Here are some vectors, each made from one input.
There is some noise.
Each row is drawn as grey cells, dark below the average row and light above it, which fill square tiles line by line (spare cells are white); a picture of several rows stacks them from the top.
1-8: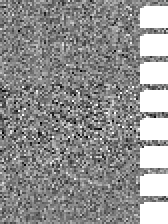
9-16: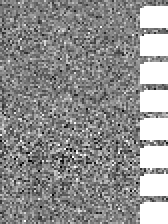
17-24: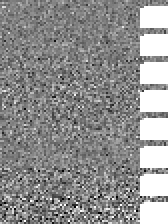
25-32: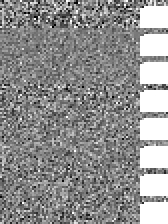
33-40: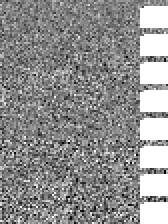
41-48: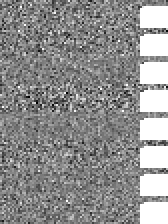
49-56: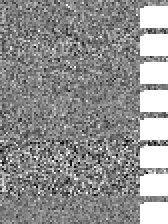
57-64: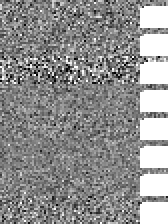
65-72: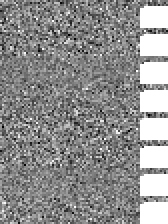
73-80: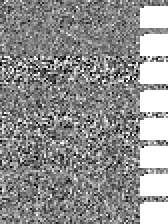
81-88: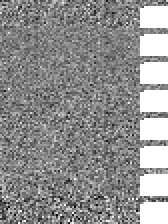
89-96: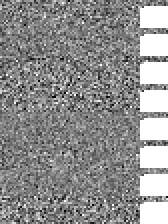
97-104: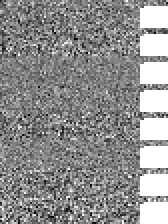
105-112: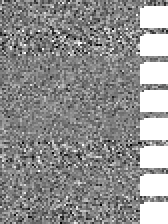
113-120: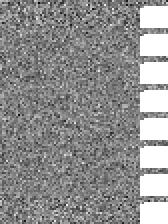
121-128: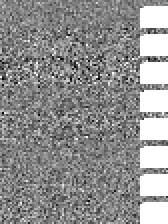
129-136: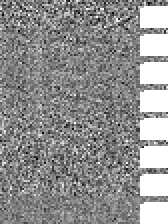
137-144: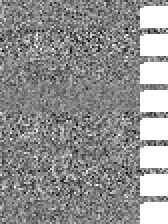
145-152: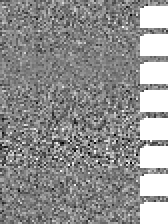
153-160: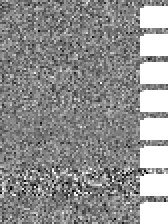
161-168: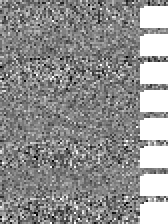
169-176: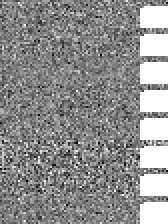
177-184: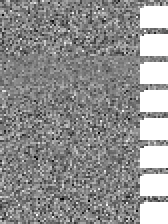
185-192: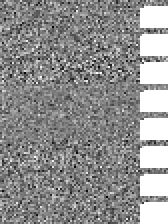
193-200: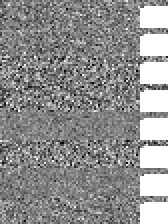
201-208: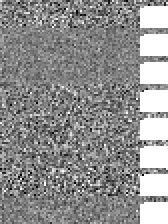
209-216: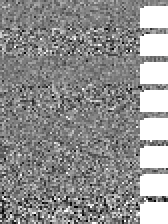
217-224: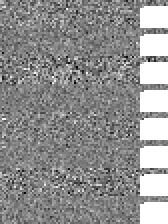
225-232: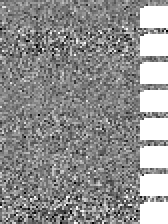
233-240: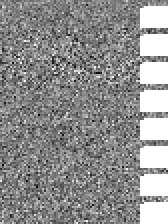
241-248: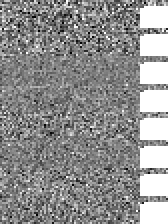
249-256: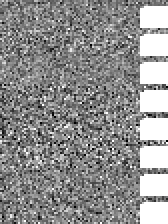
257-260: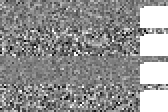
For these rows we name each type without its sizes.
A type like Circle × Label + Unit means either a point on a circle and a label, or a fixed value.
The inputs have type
Circle + List(Line).
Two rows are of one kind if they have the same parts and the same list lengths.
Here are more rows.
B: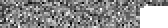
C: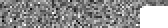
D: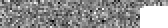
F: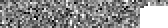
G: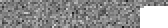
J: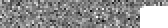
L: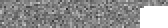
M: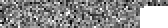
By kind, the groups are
B, M
C, L
D, J
F, G

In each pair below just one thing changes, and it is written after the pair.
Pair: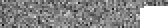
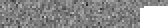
the place on the line in item 1 of the list
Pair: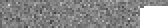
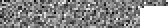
the place on the line in item 1 of the list
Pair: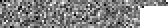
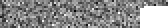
the place on the line in item 1 of the list
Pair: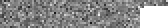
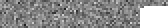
the place on the line in item 1 of the list
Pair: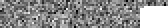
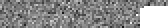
the place on the line in item 1 of the list
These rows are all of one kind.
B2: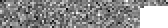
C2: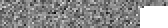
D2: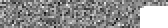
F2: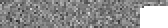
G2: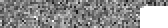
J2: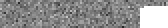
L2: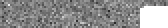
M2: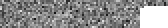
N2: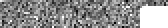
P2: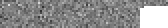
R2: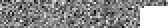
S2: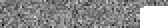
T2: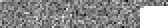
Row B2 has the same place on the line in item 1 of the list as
D2, L2, N2 and R2.
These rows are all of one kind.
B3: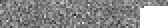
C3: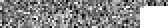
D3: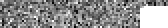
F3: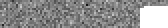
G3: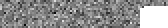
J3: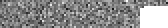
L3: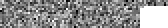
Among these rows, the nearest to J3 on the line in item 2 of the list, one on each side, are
F3 and G3.
